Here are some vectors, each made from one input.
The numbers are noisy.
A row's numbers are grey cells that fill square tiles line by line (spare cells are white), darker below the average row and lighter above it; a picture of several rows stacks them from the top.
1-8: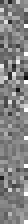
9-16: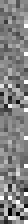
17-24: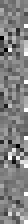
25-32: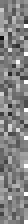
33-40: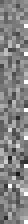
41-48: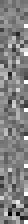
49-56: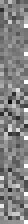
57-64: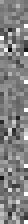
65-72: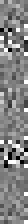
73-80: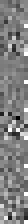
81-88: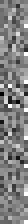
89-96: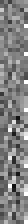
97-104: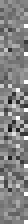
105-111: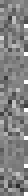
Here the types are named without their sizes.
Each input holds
three true/false values, together with either a label, or a point on a line.
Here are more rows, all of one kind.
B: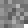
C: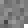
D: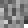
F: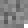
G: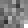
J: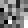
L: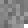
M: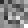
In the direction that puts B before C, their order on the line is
D, M, B, L, C, G, J, F.
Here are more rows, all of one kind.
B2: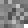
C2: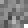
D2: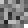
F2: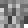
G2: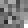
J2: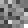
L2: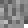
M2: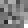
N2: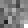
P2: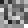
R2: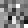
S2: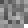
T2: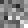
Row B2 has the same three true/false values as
G2 and S2.
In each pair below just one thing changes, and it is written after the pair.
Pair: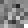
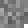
the label
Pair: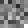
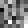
the label
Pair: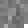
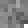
one of the three true/false values
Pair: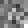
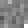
the label
